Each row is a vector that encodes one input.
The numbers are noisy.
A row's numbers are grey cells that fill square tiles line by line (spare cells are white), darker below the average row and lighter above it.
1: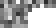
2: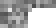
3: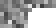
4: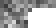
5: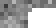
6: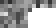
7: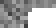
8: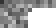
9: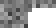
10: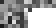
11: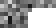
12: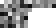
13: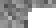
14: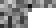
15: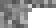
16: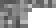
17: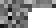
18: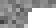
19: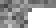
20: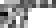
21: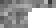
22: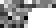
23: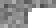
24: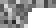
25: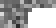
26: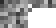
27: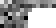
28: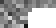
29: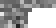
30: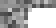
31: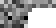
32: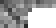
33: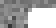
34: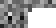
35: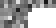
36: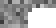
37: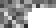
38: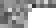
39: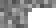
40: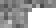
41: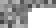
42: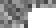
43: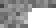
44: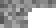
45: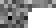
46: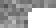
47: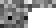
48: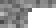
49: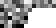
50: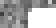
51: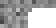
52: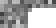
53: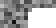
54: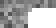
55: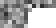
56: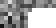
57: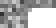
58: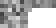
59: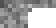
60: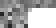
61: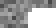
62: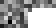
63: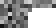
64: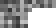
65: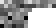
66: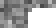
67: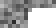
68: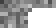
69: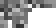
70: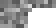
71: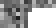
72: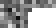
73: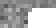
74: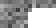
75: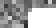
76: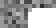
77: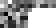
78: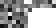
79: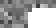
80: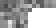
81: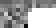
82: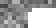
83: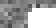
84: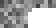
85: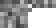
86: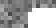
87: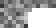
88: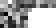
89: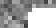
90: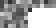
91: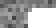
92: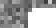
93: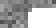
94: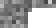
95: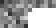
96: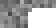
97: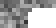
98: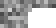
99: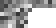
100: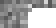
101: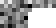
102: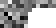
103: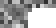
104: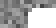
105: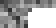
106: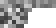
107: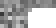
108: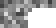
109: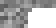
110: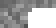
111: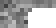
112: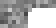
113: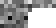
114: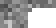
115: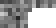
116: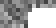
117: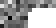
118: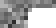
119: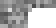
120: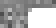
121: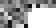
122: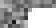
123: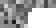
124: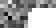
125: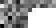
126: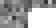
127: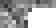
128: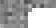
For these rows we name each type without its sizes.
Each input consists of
either a point on a circle and a true/false value, or a list of points on a line.
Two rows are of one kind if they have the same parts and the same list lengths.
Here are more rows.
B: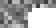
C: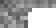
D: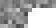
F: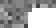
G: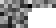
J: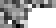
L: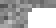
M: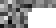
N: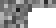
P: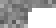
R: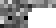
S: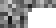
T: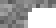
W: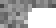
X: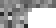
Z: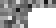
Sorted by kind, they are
B, F, P, T
C, D
G, M, R, S
J, L, W, X
N, Z

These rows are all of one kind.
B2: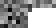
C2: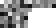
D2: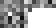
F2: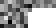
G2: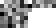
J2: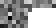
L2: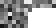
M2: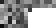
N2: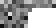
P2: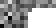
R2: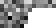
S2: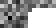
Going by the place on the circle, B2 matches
G2, R2 and S2.
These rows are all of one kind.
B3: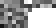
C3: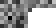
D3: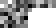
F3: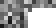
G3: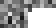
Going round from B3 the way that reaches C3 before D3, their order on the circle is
B3, F3, G3, C3, D3.
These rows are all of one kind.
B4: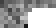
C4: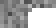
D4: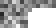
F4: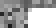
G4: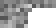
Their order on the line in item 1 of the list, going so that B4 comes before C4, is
F4, B4, C4, G4, D4.
